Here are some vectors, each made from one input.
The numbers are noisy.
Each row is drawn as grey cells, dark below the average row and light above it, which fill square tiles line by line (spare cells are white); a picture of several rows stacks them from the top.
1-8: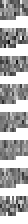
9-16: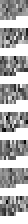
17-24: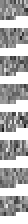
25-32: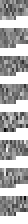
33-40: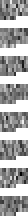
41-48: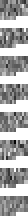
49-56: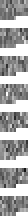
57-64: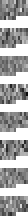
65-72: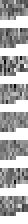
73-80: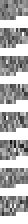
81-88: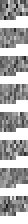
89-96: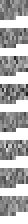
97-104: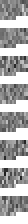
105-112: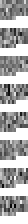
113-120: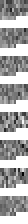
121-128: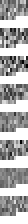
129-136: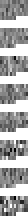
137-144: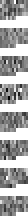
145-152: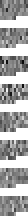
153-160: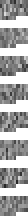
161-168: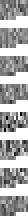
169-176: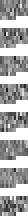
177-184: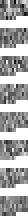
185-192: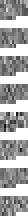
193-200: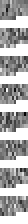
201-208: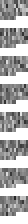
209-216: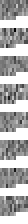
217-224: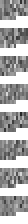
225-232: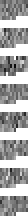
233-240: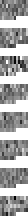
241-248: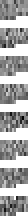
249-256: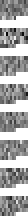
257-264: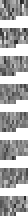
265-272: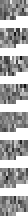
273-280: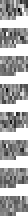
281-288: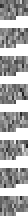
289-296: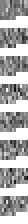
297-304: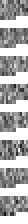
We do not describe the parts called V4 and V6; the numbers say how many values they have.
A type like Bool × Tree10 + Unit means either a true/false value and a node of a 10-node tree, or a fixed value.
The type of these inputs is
(Bool × Bool × Bool + Unit) × Tree11 + (Line11 + V6) × V4.
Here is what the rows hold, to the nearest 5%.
About 60% of them hold a node of an 11-node tree, together with either a fixed value, or three true/false values. The rest hold a value of V4, together with either a point on an 11-point line, or a value of V6.
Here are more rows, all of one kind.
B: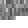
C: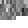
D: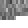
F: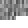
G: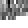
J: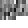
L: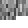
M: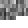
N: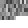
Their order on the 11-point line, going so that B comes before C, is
F, L, M, J, D, N, G, B, C.
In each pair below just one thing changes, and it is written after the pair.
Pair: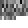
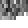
the value of V4
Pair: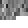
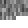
the value of V6
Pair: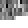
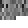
the value of V4
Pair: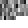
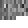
the value of V4
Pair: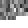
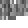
the value of V6
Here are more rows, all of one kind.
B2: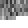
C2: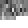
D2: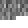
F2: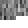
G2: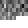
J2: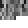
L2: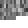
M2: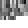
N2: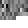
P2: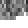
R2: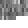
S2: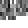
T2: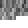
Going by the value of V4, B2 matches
C2, L2 and R2.
